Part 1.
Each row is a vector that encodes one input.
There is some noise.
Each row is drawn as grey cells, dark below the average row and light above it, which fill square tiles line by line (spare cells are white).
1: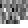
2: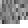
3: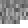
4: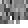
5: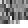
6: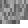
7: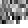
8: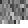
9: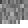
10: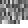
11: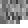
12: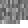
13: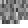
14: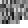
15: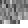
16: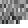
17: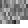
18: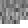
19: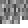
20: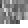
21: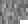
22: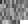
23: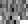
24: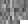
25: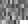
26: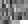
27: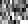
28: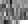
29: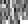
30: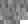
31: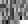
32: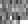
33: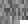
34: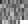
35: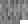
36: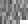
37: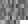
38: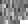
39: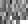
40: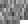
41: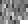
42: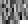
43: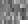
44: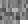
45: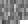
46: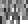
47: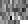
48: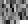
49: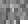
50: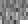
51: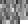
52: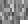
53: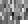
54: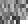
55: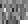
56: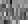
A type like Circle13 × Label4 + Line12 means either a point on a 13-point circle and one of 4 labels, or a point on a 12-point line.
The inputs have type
Tree11.
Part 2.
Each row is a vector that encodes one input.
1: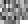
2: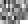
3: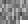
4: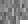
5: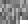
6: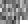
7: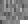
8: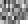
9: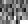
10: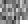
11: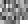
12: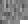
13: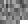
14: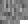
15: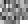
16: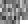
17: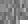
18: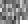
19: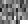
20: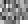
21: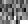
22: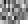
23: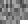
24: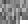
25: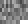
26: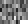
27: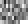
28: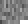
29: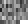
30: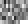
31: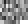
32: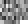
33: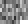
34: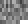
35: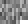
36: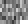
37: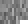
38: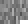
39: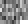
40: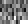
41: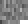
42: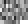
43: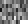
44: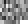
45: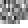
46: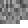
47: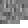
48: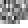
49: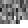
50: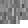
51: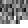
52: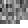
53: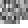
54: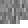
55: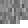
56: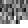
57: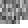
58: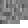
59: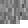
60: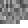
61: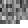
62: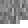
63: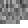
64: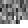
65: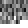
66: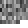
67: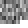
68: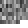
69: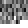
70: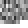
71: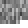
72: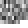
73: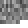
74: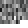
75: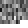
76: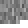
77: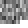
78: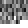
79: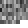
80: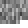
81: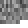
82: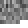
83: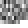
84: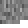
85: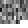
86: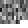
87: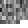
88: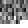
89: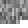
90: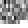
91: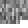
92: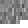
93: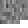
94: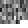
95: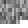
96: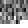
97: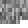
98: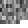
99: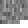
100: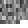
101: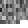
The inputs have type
Line10.
